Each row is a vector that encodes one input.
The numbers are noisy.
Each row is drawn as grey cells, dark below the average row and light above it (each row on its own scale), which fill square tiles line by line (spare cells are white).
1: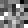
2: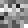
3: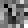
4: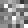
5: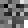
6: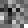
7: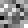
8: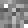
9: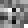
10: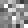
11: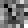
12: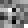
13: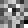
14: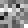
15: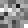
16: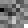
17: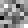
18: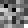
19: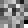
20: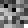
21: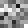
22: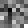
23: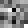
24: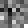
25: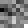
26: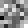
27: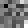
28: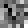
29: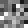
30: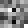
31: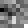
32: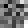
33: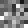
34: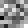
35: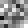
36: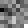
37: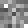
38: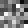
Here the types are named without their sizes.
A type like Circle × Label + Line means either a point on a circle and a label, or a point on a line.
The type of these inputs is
Bool × Line.
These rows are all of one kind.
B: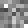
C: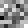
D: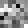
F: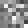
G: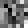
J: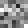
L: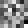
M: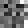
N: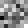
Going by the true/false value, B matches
F and L.
